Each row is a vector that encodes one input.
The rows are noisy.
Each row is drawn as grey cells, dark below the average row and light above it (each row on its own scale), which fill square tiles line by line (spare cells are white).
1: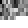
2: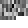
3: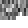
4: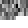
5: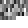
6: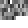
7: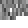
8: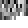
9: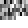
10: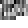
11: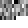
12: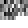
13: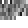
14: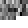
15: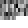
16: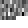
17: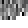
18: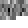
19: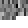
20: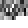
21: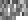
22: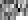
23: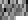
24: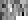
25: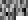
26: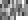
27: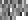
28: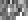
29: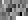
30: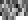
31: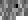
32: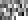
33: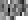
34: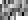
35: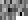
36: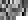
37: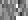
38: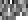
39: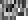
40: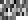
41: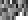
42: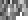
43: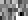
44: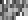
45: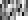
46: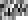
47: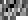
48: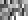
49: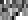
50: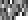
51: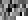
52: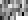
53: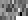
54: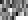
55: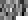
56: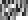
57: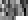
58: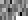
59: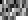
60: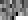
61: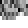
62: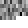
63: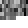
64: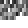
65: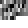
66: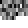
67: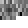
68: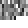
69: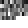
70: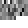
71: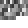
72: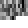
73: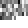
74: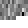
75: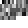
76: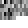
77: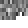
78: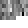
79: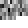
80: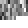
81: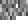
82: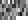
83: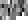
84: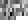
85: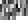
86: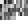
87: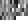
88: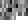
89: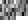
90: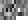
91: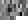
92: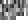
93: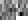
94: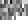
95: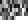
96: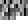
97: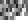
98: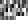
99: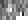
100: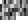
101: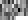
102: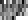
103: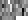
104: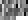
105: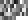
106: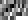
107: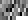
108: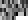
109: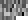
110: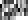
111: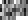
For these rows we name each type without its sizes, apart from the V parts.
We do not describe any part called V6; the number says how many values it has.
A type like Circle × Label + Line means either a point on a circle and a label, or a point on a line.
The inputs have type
Line × (Line + V6).
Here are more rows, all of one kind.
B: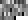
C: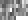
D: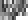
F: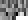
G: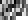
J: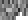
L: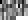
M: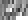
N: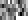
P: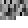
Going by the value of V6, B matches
F, G, J and P.
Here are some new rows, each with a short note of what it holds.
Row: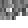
a point on a line and a value of V6
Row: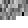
a point on each of two lines
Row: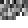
a point on each of two lines
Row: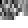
a point on a line and a value of V6
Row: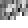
a point on a line and a value of V6
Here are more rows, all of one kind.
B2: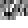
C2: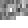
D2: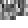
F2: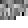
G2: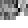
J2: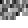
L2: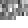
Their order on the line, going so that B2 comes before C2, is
B2, G2, C2, J2, D2, L2, F2.
